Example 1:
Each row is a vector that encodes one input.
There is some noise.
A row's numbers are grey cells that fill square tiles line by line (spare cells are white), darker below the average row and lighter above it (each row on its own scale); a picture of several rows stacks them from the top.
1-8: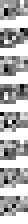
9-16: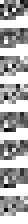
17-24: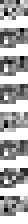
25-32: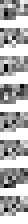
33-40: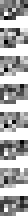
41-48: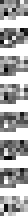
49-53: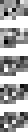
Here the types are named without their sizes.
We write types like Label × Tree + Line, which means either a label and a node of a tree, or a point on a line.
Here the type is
Bool × Bool × Bool.
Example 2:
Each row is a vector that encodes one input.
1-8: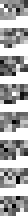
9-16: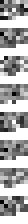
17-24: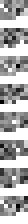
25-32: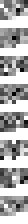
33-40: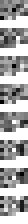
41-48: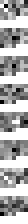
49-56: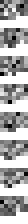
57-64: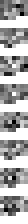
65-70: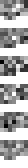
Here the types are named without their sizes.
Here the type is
Bool × Bool × Bool.
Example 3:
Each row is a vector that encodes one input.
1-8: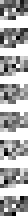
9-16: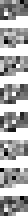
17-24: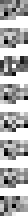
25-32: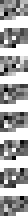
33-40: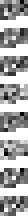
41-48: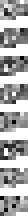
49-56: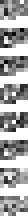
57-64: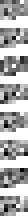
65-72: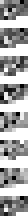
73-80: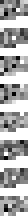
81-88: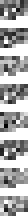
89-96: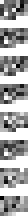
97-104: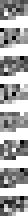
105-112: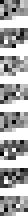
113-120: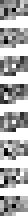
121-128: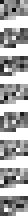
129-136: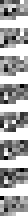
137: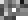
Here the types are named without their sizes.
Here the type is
Bool × Bool × Bool.
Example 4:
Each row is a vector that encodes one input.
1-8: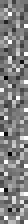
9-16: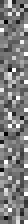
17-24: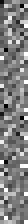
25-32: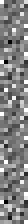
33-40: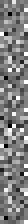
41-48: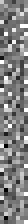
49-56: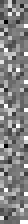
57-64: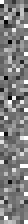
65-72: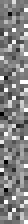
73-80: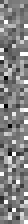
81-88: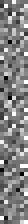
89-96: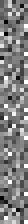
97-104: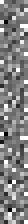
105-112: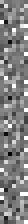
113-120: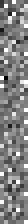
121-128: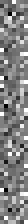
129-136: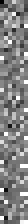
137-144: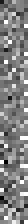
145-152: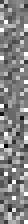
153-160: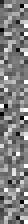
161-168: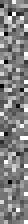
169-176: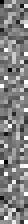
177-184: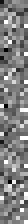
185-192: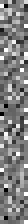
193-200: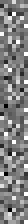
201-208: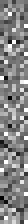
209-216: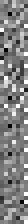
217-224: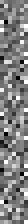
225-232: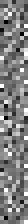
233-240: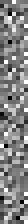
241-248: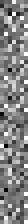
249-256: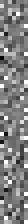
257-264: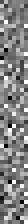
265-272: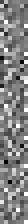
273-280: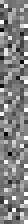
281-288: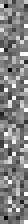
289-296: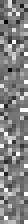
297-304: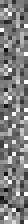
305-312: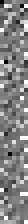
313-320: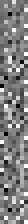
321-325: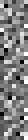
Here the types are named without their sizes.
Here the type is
Bool × Bool × Bool × Bool.
